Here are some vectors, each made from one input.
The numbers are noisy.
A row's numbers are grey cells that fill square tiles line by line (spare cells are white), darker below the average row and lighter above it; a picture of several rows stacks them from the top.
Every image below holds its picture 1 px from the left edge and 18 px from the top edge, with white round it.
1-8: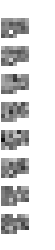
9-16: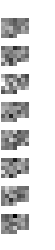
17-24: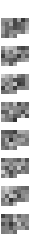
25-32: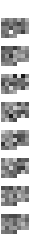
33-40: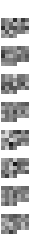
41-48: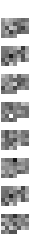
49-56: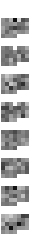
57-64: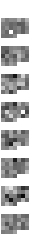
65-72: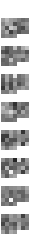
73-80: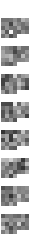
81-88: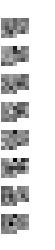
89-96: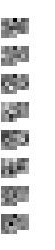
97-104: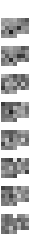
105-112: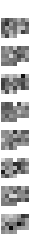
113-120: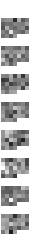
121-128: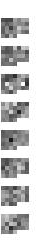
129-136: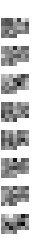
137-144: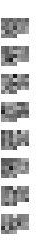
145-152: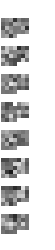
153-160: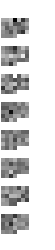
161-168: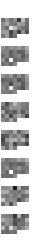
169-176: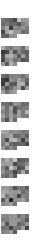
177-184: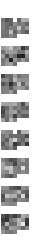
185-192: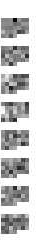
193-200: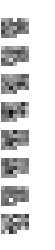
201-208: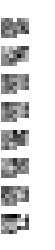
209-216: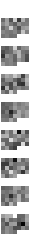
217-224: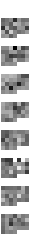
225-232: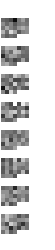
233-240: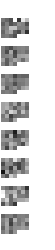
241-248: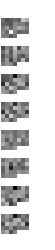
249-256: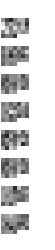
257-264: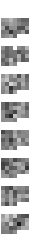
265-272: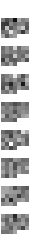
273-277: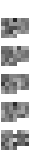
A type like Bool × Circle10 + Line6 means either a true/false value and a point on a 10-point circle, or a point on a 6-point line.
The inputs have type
Circle17 × Label6 + Unit.
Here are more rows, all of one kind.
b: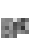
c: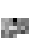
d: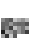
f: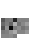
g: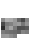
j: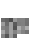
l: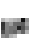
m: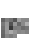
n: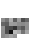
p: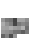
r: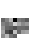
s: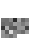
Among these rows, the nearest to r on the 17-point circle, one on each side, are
f and n.
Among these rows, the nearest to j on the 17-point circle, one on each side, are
b and n.
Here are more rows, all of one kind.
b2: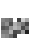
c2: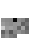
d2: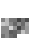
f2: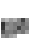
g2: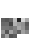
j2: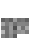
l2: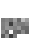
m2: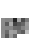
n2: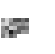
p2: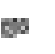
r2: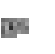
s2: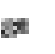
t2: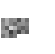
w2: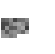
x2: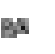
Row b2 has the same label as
g2, l2, s2 and x2.
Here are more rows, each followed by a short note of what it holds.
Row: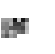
a point on a 17-point circle and one of 6 labels
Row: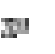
a fixed value
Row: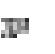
a fixed value
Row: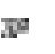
a fixed value
